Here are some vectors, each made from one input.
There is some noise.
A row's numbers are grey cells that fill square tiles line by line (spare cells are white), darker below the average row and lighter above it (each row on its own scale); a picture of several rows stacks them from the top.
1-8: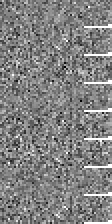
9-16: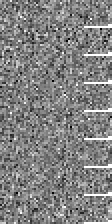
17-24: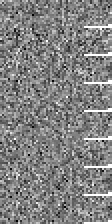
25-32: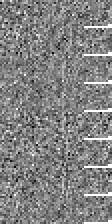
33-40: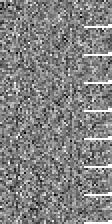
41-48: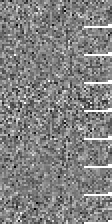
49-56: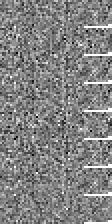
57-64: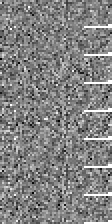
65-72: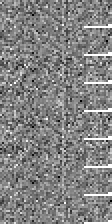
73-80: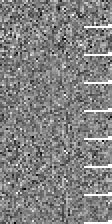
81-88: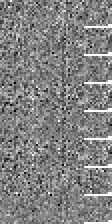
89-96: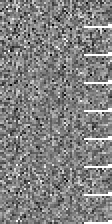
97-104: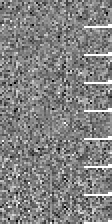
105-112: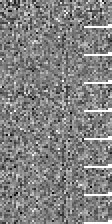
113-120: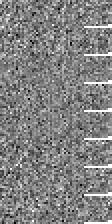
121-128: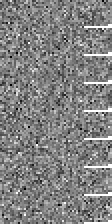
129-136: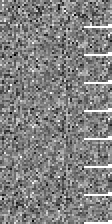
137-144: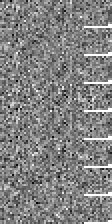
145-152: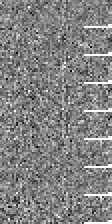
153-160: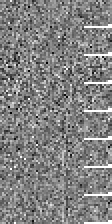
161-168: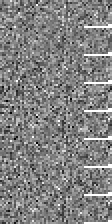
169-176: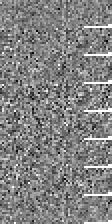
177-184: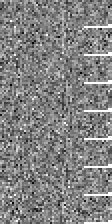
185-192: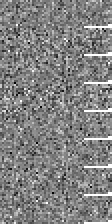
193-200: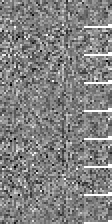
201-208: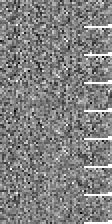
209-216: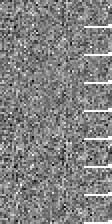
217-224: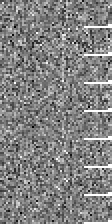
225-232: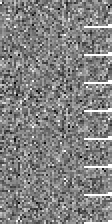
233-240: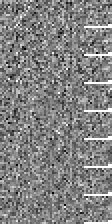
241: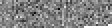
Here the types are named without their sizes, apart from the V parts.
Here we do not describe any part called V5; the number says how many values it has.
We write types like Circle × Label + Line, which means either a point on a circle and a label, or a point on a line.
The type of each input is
Circle + Tree × Tree × (Tree + Unit) + V5.
